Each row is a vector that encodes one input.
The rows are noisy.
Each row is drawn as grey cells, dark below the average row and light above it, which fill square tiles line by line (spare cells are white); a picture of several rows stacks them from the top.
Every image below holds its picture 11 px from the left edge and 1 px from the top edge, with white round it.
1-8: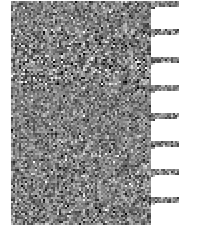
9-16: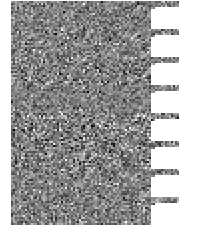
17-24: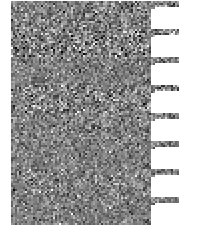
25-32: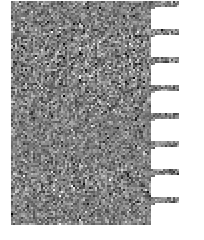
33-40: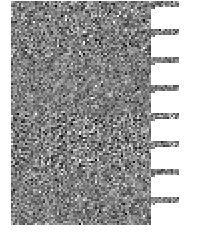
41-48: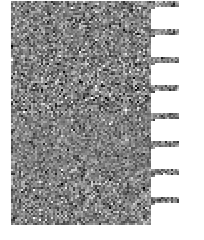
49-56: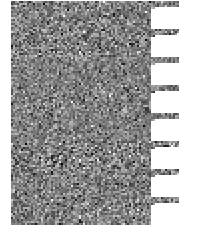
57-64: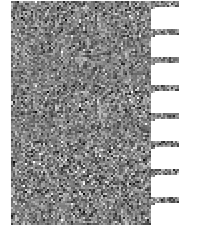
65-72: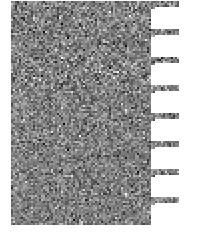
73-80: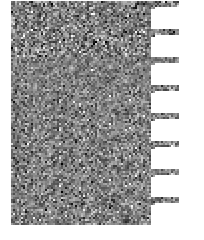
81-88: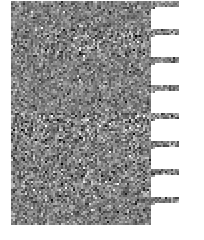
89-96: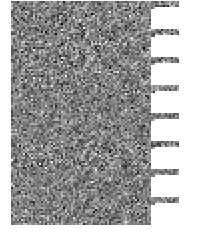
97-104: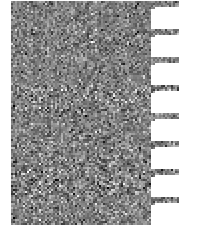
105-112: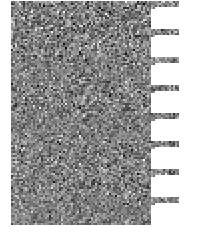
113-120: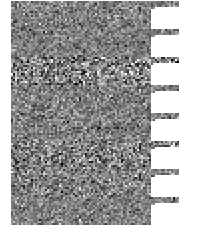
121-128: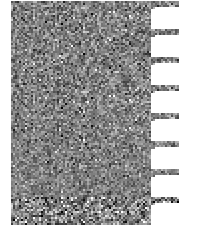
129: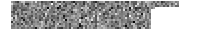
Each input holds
either a point on a 15-point line, or a point on a 16-point line.
